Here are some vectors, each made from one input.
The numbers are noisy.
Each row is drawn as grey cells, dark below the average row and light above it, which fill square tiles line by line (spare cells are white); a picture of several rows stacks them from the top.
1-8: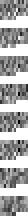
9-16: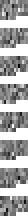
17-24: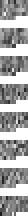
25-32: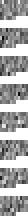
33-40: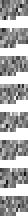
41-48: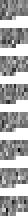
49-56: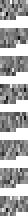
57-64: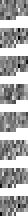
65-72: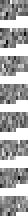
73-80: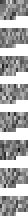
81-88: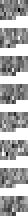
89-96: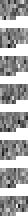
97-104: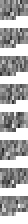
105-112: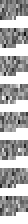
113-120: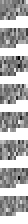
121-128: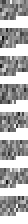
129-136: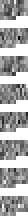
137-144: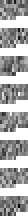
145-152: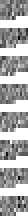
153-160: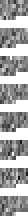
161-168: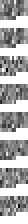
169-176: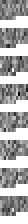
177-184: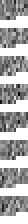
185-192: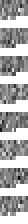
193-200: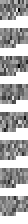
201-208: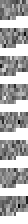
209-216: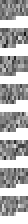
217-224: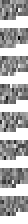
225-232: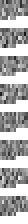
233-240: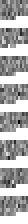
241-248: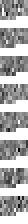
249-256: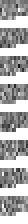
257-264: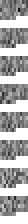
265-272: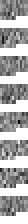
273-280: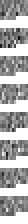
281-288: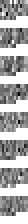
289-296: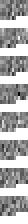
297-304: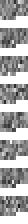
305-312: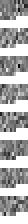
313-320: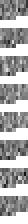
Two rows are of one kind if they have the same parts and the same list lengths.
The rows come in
4 kinds.
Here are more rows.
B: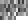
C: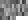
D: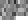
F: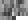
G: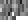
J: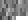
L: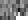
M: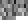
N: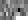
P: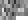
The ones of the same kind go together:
B, L, N
C, J
D, M, P
F, G

